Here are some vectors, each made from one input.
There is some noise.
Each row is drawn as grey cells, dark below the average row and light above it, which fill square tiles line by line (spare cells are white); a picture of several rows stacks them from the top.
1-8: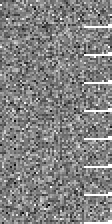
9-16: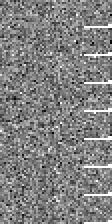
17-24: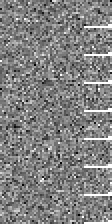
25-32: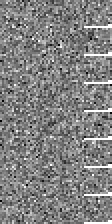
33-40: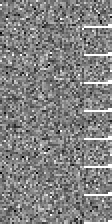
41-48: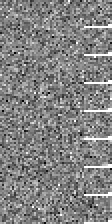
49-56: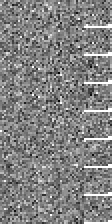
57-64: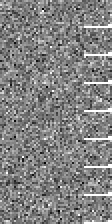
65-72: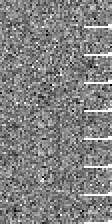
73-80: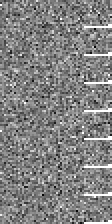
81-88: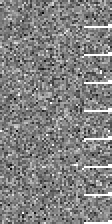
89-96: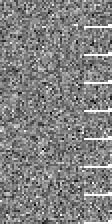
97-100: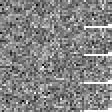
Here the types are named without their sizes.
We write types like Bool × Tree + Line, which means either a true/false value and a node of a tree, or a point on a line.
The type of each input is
Label × Label + Tree.
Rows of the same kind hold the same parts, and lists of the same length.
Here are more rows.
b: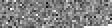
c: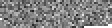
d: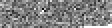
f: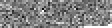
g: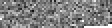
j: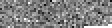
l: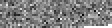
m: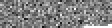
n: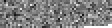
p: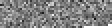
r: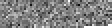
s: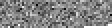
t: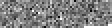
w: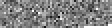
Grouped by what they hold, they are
b, c, g, j, p, r, s
d, f, l, m, n, t, w

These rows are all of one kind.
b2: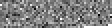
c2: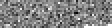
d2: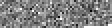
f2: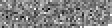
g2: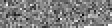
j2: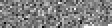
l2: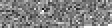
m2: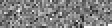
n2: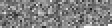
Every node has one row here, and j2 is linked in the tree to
c2 and n2.
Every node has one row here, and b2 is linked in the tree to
g2.
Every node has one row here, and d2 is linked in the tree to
n2.
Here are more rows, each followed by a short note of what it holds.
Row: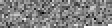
two labels
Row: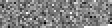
two labels
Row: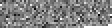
a node of a tree
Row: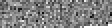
two labels
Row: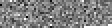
two labels
